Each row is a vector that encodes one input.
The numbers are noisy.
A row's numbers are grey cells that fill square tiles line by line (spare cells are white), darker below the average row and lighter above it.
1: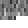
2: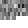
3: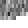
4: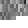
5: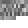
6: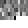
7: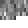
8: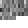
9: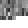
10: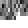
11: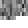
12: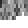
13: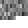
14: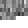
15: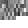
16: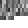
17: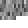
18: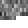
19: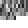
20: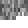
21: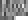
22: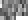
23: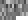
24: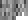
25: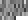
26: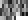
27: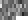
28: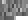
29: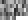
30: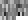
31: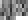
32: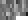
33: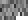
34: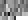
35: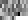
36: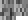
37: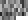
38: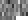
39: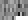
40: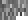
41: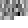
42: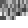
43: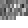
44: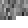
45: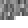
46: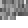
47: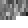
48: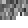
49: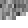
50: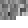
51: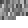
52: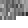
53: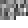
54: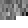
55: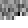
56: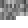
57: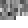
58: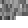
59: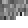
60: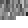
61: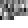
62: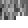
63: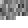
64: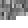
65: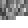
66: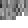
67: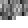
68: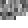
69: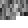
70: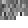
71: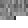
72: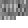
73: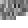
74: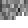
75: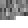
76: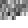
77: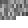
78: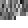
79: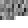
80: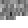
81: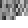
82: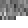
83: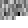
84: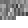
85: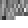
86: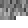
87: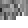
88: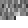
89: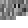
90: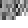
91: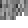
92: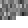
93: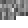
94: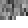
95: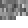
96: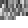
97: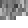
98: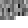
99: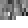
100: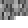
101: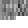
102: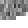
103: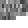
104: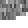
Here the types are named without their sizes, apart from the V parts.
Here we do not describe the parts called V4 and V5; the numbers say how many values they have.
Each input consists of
a true/false value, a value of V4 and a value of V5, together with either a fixed value, or a point on each of two lines.
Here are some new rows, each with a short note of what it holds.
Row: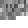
a true/false value, a value of V4 and a value of V5
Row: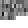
a true/false value, a value of V4 and a value of V5
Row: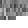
a true/false value, a value of V4 and a value of V5
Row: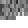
a true/false value, a value of V4 and a value of V5
